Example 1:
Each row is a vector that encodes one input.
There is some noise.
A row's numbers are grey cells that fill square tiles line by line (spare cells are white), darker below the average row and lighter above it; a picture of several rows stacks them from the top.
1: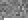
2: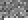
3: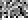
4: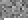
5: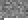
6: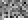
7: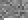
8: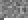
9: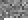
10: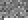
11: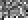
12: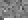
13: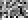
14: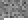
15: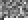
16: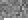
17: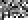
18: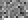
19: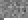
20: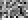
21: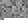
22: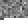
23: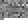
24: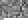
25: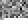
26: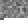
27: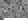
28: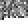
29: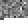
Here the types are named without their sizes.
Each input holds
a point on a line.
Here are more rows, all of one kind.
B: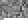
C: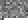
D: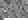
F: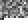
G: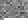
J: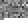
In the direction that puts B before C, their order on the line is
B, C, F, D, G, J.
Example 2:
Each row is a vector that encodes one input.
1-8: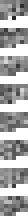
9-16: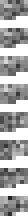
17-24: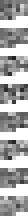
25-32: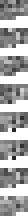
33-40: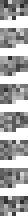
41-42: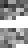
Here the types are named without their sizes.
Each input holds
a point on each of two lines.
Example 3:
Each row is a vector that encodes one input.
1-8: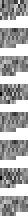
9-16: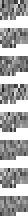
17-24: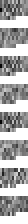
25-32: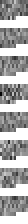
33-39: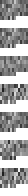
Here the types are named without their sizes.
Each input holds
a node of a tree.
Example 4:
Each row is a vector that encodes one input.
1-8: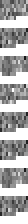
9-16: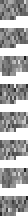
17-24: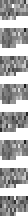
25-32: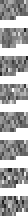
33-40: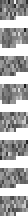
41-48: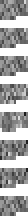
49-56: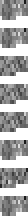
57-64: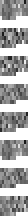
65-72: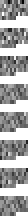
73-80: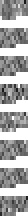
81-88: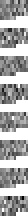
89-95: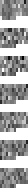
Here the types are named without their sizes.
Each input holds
a node of a tree.
